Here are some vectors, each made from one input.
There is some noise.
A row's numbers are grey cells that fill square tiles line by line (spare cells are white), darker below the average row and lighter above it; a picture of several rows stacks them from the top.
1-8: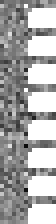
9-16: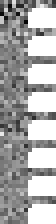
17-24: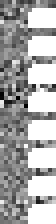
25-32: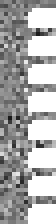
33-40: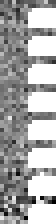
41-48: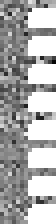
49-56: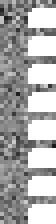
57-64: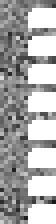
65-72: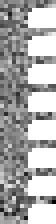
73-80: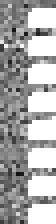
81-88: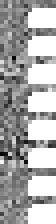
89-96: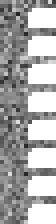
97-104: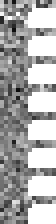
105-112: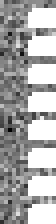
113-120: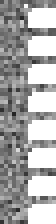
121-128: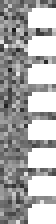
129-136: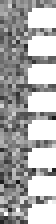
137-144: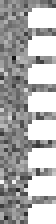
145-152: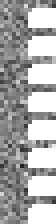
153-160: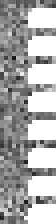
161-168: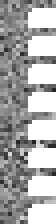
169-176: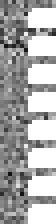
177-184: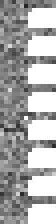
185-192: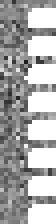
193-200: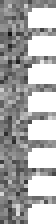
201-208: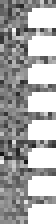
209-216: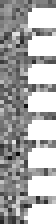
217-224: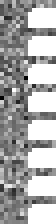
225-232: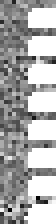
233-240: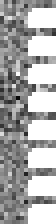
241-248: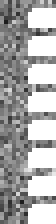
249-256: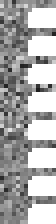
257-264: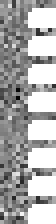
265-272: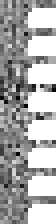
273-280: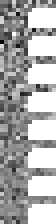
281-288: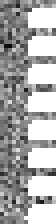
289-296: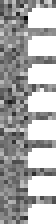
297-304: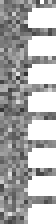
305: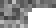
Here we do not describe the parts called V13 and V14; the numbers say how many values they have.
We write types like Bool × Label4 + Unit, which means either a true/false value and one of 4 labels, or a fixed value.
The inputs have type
List3(Line11) + V13 × V14.
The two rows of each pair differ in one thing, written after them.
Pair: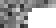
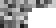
the value of V14
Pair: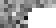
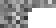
the value of V13
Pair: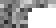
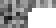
the value of V13
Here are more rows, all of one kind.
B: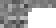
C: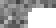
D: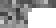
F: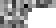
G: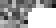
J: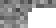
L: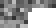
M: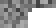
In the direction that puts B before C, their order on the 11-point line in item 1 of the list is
B, C, G, F, L, J, M, D.
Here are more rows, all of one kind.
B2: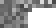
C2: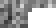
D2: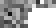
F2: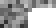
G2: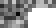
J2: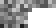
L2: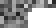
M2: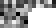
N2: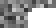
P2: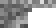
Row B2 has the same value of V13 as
D2, G2, L2 and P2.
